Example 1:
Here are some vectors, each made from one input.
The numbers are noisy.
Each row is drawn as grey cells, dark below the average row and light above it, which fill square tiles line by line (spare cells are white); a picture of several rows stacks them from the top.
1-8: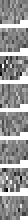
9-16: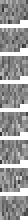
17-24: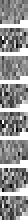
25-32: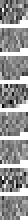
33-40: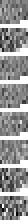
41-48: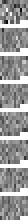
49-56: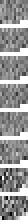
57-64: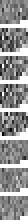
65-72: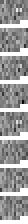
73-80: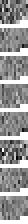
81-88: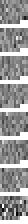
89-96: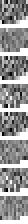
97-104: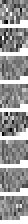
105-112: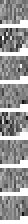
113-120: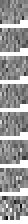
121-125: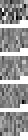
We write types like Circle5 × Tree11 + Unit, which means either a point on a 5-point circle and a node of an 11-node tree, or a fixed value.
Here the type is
Line4 + List2(Line6).
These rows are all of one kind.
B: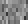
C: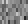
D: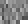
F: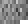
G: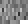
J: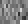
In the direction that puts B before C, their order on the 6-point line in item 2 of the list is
F, B, C, G, J, D.
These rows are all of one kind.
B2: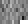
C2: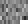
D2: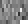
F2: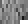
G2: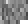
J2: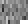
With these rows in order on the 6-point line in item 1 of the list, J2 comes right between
B2 and C2.
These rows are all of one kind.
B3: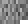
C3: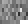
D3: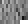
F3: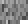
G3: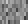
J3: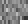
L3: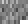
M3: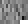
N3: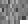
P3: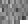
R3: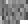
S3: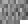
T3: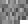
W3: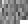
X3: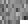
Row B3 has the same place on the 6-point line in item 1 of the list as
D3, M3, S3 and W3.
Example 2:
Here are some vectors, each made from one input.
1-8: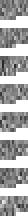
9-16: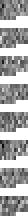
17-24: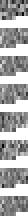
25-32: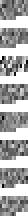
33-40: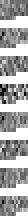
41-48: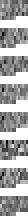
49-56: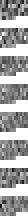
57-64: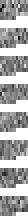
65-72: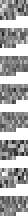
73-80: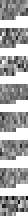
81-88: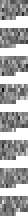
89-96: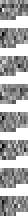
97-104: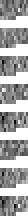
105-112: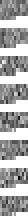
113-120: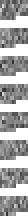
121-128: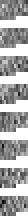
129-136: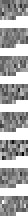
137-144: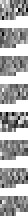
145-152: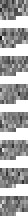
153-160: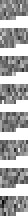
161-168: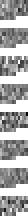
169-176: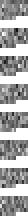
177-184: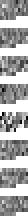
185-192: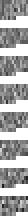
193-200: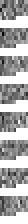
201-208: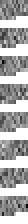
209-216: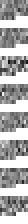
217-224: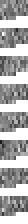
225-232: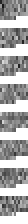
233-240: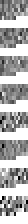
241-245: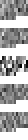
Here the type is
Bool × Tree11 + Tree14 + Unit.
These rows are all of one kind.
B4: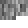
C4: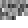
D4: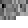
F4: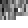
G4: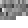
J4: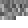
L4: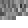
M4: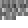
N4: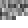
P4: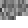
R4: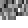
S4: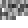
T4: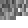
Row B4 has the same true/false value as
D4 and F4.
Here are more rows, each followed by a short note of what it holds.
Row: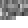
a node of a 14-node tree
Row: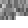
a node of a 14-node tree
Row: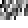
a fixed value
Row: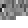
a node of an 11-node tree and a true/false value
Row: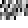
a fixed value
